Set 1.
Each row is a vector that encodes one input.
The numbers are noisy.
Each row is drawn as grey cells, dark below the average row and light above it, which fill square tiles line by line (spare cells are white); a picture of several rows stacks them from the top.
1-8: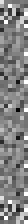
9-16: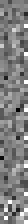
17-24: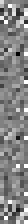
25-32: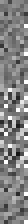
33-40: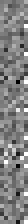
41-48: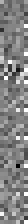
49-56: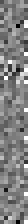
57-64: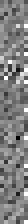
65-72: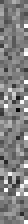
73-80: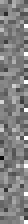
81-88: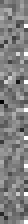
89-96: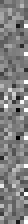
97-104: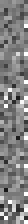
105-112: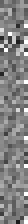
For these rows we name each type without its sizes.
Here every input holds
a point on a line, together with either a fixed value, or four true/false values.
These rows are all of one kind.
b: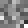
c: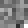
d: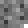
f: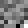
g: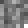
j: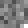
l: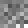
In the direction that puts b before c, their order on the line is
b, d, g, l, j, c, f.
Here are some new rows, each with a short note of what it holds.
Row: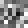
a point on a line
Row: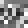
a point on a line
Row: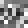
a point on a line
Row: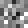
a point on a line
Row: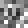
a point on a line
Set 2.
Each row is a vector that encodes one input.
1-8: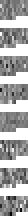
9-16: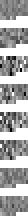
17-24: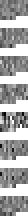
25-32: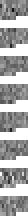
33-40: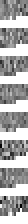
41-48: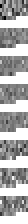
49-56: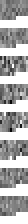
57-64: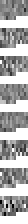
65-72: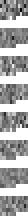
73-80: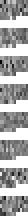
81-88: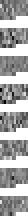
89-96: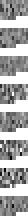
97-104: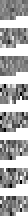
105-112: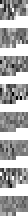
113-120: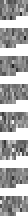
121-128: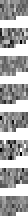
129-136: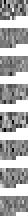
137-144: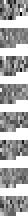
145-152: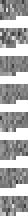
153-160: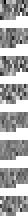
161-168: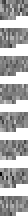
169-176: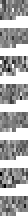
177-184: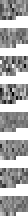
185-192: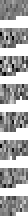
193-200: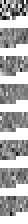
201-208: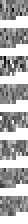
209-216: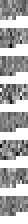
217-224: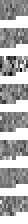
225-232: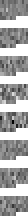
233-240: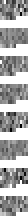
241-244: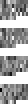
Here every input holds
a list of up to two points on an 11-point line.
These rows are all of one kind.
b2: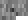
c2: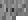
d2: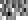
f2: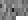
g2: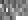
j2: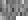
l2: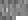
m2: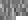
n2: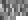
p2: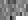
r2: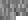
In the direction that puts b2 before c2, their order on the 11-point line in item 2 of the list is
d2, m2, r2, j2, l2, b2, n2, c2, p2, f2, g2.
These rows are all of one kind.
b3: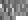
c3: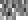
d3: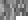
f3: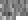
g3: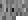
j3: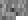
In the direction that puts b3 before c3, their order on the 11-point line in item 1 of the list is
b3, j3, d3, g3, f3, c3.
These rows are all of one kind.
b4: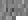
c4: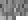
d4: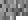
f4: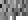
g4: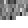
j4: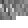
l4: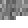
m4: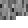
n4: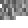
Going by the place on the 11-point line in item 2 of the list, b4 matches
g4, l4 and n4.
